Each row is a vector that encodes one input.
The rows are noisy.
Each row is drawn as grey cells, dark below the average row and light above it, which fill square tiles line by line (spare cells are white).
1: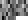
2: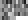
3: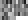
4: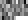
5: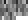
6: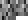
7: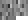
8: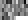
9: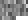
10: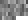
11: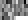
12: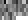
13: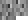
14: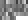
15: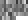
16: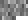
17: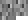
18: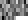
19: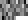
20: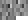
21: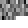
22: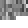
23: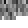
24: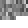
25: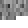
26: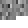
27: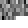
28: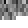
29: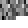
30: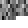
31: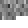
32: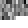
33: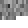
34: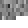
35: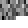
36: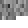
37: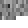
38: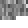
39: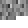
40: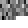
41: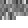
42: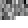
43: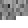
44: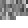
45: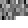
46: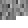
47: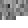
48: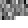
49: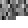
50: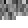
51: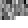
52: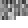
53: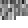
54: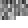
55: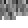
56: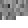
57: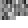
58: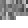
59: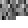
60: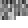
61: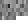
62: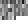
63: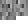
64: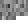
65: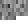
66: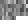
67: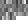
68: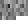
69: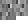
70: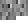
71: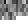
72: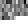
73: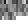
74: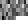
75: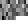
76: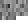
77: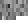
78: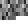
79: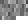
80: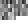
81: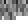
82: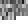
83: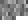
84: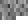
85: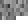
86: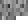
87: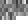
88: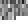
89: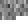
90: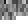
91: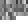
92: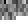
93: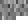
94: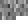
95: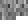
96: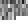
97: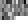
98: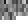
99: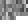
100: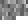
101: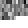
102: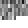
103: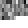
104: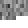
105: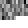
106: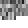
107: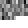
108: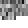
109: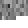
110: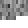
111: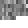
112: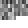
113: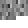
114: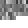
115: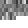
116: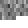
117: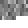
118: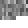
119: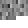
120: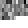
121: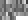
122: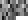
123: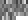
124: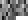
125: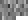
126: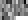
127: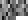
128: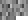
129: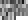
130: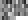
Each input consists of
either a point on a 9-point line, or a point on a 10-point line.
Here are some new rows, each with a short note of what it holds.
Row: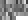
a point on a 10-point line
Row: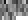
a point on a 10-point line
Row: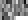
a point on a 9-point line
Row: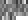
a point on a 10-point line
